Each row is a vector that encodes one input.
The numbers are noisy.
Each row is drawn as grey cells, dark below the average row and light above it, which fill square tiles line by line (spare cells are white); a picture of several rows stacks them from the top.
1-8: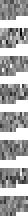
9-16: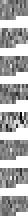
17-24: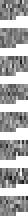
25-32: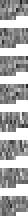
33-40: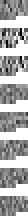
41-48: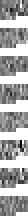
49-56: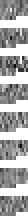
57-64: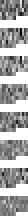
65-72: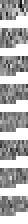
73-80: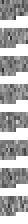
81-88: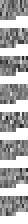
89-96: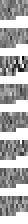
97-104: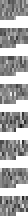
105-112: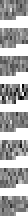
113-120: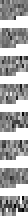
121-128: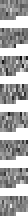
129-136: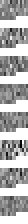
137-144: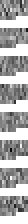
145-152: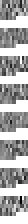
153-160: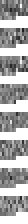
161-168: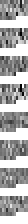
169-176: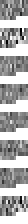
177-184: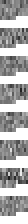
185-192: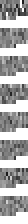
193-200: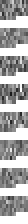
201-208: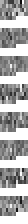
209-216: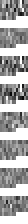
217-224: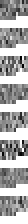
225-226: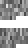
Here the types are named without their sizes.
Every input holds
either a point on each of two circles, or a point on a line.
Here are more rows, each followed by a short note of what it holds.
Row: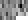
a point on a line
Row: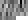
a point on each of two circles
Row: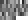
a point on a line
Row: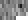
a point on a line
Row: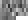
a point on a line
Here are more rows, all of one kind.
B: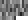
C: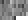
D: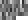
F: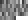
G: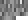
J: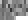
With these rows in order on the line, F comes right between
C and G.
